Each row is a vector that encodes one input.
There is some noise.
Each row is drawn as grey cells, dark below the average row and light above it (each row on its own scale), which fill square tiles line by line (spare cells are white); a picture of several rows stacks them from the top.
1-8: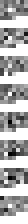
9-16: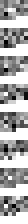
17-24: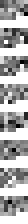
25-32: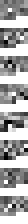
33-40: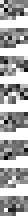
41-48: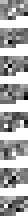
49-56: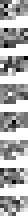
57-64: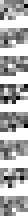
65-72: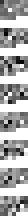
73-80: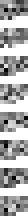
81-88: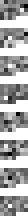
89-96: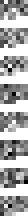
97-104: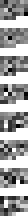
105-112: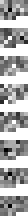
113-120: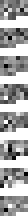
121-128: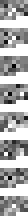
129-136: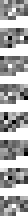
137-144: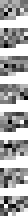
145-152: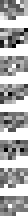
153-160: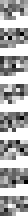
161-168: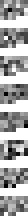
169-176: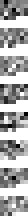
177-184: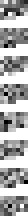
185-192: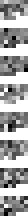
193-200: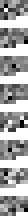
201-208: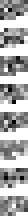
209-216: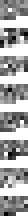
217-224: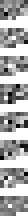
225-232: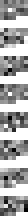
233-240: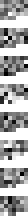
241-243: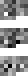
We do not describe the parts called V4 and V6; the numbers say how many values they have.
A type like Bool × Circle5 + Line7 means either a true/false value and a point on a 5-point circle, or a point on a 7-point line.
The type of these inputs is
(Bool × Circle5 + Unit) × Label8 + V4 × V6.
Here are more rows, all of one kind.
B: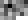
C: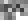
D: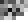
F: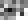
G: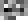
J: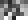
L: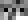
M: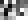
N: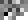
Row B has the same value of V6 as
C and L.
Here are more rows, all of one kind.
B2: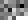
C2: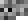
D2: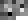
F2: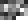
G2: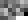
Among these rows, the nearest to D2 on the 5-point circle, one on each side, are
B2 and F2.
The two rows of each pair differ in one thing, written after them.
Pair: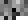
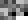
the label
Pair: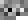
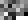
the place on the 5-point circle
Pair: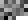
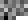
the true/false value
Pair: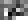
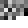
the label
